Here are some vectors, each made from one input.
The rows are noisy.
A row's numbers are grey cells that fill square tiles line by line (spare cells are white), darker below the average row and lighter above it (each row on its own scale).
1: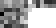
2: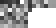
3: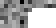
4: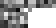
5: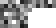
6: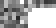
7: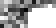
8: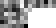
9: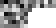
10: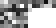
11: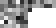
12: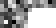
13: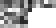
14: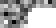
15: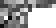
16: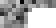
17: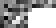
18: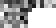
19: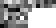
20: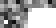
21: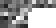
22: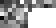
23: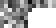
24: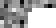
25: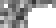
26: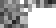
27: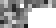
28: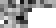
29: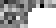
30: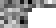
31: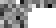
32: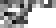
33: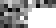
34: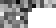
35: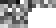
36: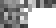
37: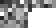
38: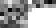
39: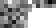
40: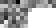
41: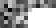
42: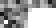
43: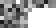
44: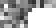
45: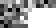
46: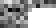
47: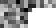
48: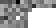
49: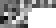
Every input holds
a true/false value, together with either a fixed value, or a node of a 7-node tree.
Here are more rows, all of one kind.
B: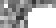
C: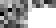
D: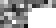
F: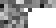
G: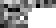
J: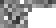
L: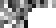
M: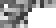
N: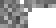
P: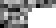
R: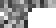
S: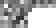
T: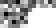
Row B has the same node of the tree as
D, J, L and S.
